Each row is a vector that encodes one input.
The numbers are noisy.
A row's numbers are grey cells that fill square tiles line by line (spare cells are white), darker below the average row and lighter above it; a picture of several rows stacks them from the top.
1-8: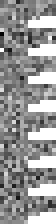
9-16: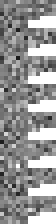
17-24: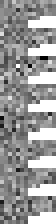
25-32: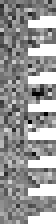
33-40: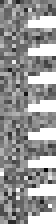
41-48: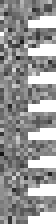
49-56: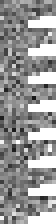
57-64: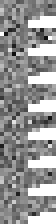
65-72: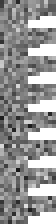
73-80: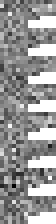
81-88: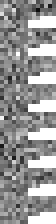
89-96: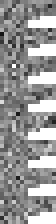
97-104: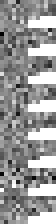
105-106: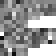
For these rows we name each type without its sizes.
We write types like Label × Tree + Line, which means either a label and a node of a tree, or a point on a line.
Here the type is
(Bool × Bool × Bool × Bool + Label) × Tree.
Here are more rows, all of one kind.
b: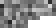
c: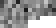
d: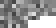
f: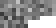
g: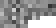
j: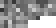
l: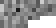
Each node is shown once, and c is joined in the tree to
g.
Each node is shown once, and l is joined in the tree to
d, f and g.
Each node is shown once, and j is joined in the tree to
d.
